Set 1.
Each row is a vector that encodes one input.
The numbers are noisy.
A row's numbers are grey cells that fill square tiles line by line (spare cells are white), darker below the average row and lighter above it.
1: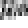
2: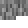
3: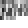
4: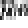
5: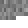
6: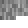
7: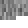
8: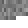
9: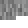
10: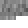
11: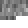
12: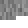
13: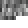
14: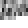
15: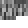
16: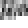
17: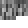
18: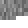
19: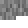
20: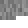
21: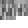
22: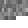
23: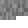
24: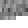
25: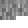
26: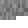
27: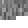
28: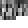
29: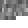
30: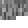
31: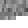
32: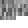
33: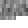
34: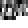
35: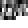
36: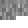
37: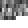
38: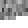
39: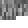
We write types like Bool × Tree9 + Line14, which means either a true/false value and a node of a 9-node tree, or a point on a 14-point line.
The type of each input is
Bool × Line6.
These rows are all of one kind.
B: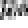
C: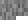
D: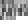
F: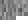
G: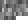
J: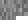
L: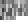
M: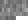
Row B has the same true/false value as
C and J.
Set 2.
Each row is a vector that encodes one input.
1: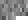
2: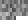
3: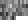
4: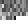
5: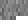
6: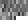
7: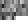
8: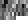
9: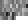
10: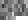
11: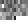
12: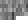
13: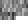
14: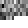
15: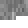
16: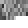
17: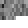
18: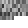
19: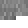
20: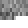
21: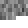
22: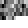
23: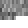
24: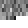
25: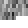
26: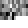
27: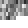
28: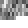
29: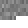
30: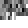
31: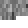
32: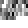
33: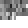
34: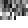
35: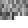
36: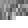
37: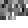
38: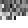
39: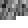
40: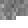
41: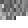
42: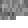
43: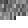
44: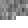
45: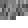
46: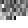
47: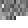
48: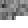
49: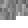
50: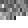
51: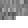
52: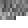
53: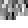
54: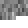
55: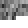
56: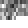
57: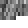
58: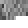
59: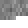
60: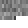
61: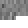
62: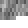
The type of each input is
(Bool × Bool × Bool × Bool + Unit) × Line5.
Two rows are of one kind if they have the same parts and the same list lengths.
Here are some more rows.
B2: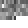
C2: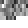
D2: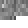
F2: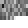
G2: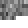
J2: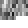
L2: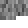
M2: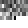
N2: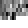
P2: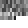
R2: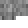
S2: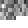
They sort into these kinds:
B2, C2, D2, F2, G2, J2, L2, P2, R2
M2, N2, S2

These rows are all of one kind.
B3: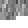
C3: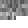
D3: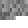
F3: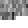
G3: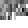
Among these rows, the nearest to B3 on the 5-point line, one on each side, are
C3 and F3.
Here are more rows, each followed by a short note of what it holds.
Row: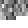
a point on a 5-point line and four true/false values
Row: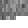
a point on a 5-point line
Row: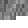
a point on a 5-point line
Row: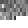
a point on a 5-point line
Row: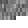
a point on a 5-point line
